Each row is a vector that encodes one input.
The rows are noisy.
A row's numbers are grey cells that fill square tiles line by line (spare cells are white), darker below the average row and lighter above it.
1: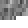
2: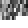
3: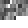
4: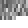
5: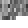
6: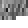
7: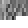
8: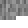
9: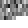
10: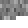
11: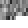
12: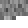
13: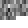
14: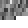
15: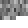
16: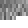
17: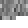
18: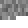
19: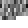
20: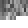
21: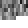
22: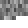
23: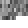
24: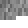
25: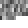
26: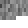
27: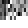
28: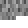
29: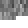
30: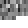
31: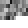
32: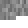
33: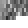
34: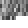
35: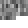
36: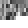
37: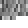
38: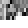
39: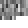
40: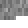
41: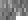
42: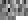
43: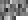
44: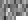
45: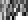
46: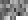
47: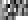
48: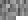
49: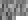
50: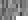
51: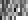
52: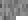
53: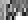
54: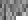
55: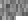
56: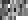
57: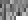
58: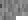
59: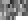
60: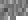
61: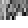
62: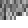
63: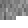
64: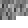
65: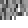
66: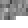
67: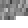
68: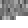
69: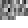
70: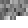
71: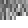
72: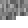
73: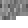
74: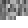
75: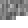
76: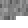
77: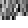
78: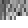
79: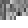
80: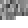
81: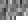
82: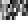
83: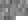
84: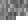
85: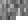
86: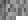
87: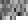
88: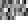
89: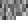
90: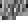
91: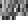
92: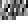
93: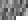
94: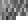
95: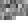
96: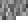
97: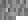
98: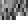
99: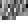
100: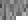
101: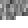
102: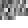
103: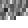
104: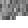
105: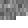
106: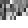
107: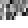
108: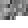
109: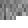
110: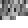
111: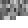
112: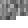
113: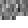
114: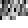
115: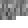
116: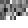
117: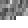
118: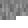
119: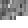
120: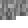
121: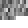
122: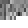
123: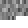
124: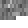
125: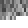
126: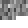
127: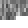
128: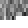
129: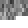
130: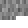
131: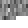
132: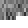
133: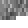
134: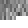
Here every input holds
either a point on each of two 9-point lines, or a list of up to two points on a 6-point circle.
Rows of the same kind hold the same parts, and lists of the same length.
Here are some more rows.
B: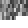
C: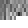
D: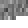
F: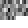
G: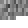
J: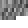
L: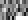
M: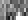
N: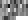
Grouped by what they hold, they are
B
C, F, L, N
D, G
J, M

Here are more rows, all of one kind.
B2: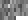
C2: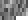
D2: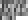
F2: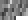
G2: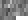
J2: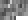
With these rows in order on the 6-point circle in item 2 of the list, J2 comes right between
F2 and G2.
